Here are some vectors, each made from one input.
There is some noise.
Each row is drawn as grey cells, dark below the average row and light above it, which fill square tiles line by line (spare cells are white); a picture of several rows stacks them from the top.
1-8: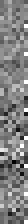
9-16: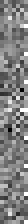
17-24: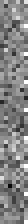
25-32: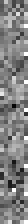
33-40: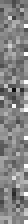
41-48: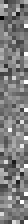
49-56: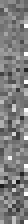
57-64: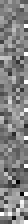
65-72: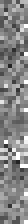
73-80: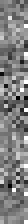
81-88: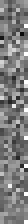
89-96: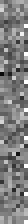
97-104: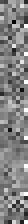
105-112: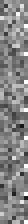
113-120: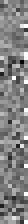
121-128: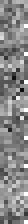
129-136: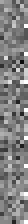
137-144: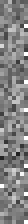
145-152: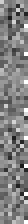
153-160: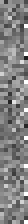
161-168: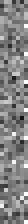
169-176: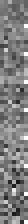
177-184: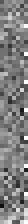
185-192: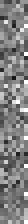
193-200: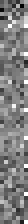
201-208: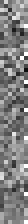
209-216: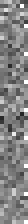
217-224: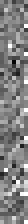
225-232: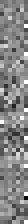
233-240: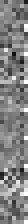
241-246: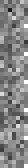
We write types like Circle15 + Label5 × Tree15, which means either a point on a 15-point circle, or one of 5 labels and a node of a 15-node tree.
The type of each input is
(Circle9 + Line6) × Label10 + List2(Line9).
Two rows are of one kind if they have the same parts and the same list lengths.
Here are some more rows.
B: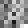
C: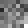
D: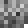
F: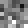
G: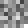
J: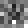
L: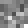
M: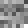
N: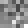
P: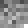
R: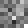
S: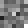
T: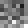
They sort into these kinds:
B, R
C, G, M, P
D, S
F, L, N, T
J

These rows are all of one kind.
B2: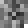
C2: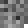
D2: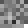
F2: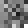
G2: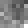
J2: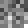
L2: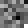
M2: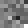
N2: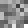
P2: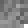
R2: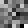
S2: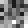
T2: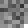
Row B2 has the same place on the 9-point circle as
G2, L2, M2 and T2.
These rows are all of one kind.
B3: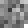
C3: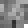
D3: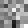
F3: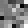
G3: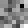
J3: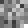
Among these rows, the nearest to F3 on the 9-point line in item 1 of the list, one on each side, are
C3 and D3.
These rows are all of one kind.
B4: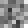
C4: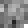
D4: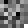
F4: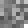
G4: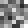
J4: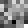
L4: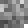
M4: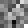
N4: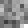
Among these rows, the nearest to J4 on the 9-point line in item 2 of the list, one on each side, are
M4 and N4.
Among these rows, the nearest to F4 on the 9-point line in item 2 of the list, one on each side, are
D4 and M4.
